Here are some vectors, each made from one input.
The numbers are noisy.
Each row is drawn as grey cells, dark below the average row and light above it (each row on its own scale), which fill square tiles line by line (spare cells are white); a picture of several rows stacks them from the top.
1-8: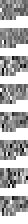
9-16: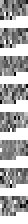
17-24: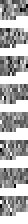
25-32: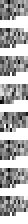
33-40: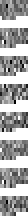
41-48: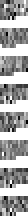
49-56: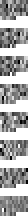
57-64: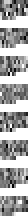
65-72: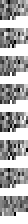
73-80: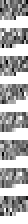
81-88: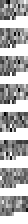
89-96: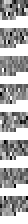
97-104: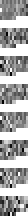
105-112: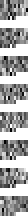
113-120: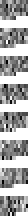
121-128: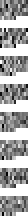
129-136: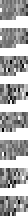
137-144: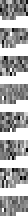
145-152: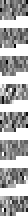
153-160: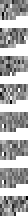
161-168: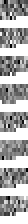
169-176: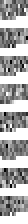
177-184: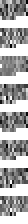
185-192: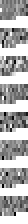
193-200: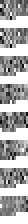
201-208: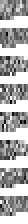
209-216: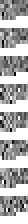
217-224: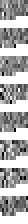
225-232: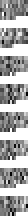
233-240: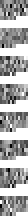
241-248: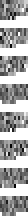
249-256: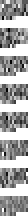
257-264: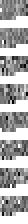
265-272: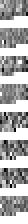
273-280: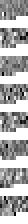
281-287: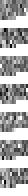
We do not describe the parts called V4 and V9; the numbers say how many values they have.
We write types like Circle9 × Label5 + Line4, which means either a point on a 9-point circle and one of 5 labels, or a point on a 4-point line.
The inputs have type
(Bool × Circle10 + Unit) × V9 + Label6 × V4.
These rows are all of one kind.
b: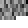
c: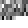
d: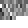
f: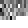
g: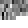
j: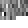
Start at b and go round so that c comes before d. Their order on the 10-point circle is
b, g, f, j, c, d.
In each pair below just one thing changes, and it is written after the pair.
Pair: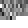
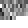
the true/false value
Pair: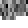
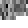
the true/false value
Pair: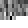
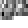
the value of V9
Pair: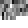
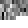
the place on the 10-point circle
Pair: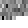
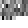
the true/false value
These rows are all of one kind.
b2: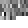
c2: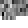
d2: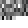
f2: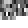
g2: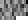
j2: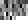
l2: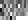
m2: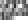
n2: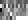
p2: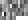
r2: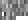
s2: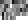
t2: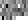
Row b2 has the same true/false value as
c2, d2, f2 and g2.
